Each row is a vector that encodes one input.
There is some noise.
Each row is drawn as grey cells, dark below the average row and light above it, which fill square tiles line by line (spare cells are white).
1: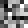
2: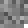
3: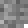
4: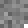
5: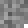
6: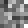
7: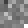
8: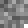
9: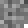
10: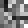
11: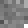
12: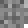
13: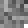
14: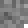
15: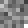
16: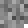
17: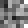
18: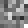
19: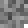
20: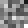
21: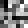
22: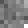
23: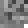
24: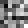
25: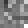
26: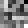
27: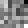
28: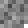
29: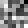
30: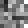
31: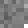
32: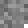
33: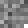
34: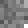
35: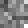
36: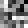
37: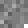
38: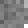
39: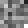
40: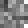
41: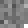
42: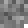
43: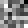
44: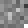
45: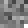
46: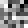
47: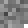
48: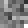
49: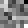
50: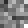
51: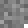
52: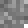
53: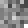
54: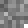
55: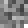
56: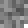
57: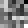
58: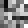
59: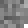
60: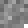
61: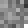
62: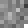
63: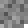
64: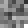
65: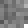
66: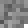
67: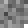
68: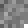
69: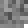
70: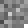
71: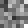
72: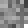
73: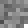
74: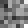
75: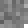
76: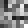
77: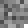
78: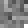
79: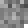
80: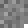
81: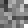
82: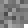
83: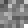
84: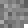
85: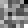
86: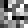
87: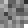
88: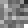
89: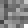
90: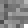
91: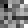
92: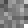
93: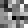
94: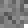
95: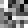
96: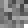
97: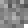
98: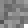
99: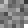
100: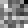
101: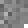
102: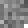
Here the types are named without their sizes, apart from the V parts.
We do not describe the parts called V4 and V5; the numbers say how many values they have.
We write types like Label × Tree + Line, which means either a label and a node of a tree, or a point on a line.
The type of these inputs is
Bool × (Circle × V5 + V4).
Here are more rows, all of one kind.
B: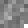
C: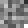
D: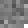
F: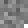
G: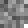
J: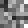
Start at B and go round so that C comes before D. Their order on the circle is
B, G, J, C, F, D.
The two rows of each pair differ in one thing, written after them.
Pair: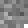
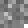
the value of V5
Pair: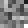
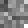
the true/false value
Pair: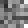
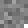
the true/false value
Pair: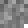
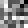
the value of V5
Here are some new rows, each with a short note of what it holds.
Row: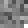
a point on a circle, a true/false value and a value of V5
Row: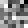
a true/false value and a value of V4
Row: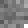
a point on a circle, a true/false value and a value of V5
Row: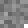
a point on a circle, a true/false value and a value of V5
